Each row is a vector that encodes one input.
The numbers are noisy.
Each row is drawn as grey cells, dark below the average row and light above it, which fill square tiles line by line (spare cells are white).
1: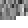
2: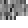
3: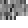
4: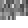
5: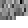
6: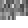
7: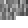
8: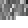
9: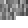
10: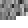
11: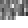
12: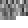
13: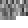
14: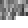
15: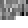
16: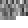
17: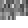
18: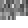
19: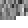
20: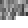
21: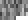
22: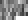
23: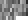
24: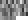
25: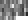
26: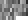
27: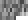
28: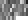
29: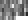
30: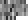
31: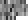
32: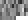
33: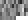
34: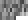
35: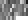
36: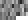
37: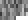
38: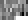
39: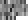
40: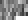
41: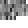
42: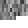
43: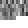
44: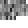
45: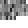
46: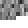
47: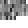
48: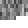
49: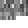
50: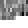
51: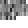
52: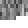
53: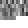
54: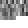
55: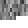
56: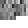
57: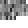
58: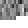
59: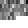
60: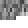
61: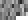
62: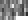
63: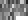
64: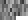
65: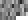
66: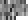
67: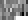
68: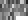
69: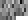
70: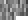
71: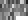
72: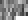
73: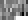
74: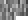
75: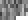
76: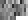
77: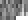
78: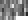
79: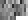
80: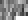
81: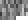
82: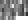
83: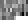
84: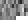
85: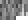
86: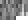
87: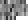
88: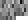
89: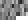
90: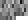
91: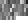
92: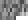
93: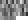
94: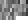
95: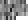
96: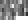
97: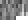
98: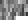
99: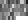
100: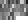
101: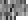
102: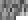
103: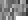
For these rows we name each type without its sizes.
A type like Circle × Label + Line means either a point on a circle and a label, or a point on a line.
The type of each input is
Bool × (Circle + Unit).
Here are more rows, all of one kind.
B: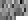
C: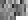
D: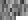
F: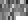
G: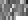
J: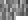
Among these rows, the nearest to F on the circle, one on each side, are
D and G.
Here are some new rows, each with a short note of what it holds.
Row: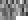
a true/false value
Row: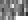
a point on a circle and a true/false value
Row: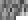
a point on a circle and a true/false value
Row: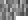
a point on a circle and a true/false value
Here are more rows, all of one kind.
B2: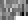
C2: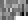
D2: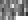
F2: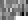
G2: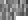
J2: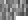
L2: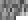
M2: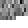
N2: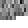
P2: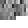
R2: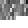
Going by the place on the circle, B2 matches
C2, F2, M2 and N2.
